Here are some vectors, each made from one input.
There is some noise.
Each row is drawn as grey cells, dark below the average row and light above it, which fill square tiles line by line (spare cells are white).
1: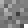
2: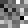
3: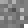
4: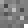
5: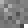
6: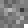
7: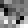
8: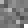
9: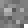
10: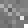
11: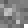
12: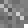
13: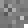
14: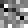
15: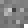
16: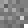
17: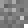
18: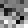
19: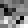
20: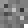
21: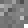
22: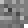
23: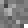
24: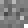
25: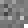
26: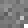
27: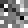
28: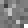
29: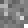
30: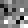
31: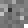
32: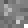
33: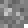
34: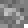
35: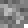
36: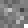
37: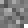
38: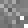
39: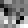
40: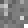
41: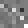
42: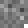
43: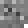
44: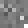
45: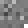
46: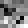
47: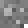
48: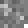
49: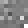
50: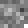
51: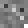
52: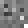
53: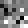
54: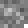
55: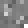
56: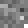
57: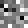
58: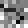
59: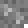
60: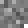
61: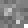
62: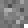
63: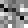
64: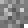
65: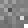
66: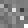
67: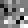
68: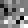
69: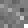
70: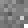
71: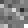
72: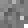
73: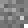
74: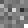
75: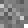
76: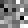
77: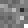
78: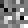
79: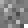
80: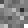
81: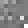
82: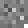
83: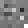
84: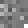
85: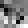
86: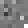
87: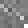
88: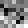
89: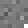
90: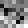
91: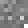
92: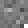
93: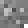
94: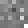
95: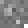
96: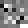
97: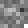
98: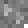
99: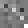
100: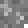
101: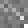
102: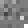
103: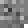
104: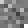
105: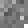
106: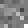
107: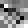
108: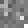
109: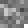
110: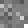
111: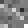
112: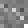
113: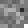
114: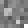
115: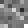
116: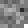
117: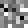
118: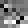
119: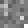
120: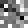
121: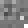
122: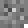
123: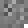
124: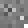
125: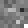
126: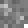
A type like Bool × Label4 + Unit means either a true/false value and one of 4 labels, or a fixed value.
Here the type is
Bool × Bool × Bool × Bool × Line9 + Line4 × Line6.
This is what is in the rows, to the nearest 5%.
About 20% of them hold a point on a 4-point line and a point on a 6-point line. The rest hold a point on a 9-point line and four true/false values.
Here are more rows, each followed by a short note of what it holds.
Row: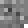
a point on a 9-point line and four true/false values
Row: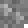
a point on a 9-point line and four true/false values
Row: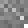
a point on a 9-point line and four true/false values
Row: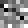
a point on a 4-point line and a point on a 6-point line
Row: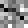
a point on a 4-point line and a point on a 6-point line
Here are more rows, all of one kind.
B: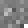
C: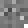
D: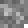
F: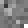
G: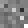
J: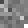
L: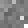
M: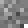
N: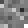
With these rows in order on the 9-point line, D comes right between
B and N.
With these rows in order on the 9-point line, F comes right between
B and M.
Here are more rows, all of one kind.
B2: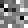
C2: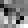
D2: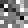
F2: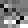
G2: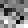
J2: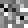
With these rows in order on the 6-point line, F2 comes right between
G2 and J2.
